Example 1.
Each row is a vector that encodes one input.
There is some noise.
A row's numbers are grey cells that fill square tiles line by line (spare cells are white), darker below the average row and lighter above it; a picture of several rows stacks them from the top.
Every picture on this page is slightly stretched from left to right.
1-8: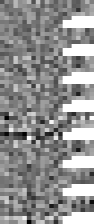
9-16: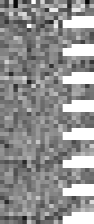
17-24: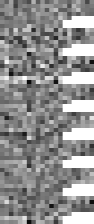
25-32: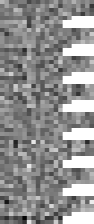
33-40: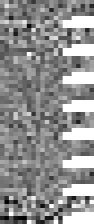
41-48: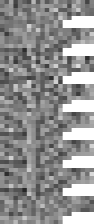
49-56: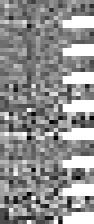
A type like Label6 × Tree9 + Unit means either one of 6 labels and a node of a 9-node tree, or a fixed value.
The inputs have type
Line4 + Line5.
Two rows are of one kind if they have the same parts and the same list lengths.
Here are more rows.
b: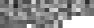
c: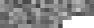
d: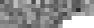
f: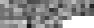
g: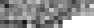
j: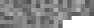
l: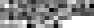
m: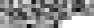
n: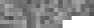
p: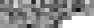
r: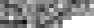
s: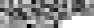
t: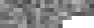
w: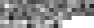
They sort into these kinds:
b, c, f, j, l, n, t, w
d, g, m, p, r, s

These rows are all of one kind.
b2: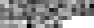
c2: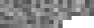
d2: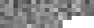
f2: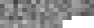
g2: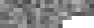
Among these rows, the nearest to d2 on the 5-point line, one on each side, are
c2 and f2.
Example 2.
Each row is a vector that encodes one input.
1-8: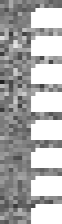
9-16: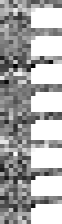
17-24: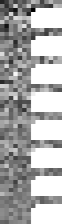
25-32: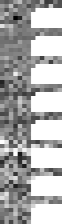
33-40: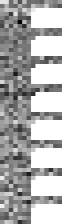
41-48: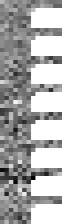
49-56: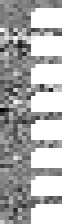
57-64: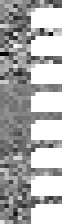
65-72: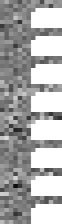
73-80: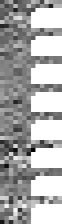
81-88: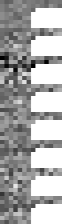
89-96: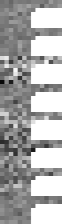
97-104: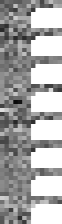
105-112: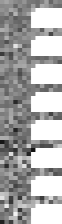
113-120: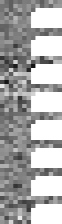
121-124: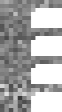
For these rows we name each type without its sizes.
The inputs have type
Bool × Circle + Unit.
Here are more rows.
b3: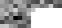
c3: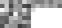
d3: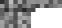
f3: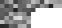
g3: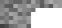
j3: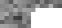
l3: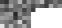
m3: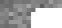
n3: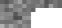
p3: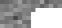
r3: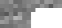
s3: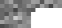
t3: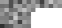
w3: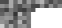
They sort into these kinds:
b3, d3, f3, g3, j3, l3, m3, n3, p3, r3, s3, t3, w3
c3

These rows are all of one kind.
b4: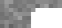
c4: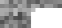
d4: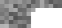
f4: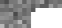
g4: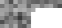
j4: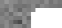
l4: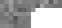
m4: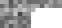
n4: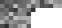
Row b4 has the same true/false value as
d4, j4 and l4.
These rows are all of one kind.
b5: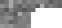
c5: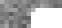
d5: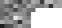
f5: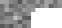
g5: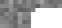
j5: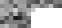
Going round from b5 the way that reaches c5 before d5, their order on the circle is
b5, c5, f5, g5, j5, d5.
